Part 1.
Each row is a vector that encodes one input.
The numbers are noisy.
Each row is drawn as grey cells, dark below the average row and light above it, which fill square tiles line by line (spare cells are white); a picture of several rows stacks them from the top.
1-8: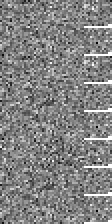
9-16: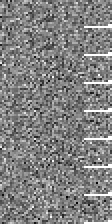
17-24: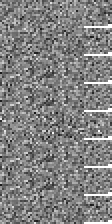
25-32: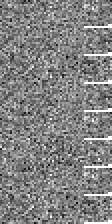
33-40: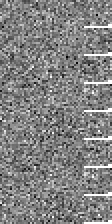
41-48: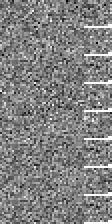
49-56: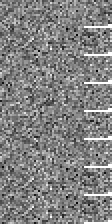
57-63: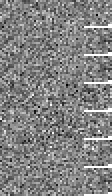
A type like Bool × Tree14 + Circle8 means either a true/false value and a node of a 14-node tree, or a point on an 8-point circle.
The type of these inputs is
Line7.
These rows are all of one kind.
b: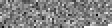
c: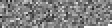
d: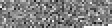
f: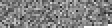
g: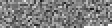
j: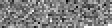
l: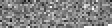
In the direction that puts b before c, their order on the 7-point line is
j, b, l, f, c, g, d.
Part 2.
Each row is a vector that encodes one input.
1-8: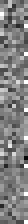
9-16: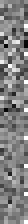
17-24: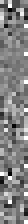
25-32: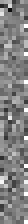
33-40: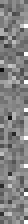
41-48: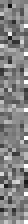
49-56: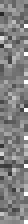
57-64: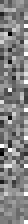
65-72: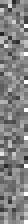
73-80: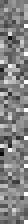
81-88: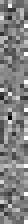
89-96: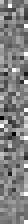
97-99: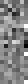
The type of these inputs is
Bool × Bool × Bool × Bool + Unit.
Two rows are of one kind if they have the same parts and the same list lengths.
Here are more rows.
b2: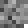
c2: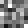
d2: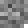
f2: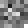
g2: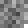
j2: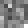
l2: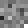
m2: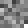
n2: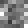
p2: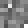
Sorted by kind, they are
b2, c2, d2, f2, g2, j2, l2, m2, p2
n2

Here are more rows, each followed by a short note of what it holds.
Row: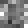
a fixed value
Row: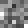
a fixed value
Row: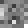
a fixed value
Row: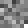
four true/false values
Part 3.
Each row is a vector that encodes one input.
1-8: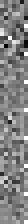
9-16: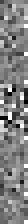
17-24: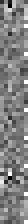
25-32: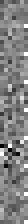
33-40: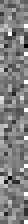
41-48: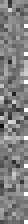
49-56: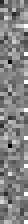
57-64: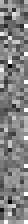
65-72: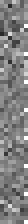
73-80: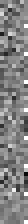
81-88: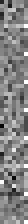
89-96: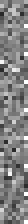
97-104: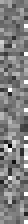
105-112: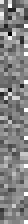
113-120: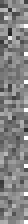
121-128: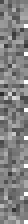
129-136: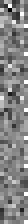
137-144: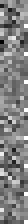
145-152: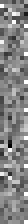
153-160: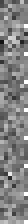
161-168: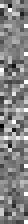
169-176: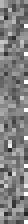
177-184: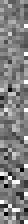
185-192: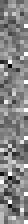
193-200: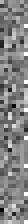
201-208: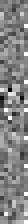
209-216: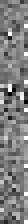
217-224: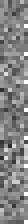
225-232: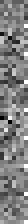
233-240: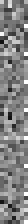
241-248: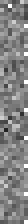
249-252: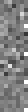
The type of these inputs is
Bool × Bool × Bool × Bool × Bool.
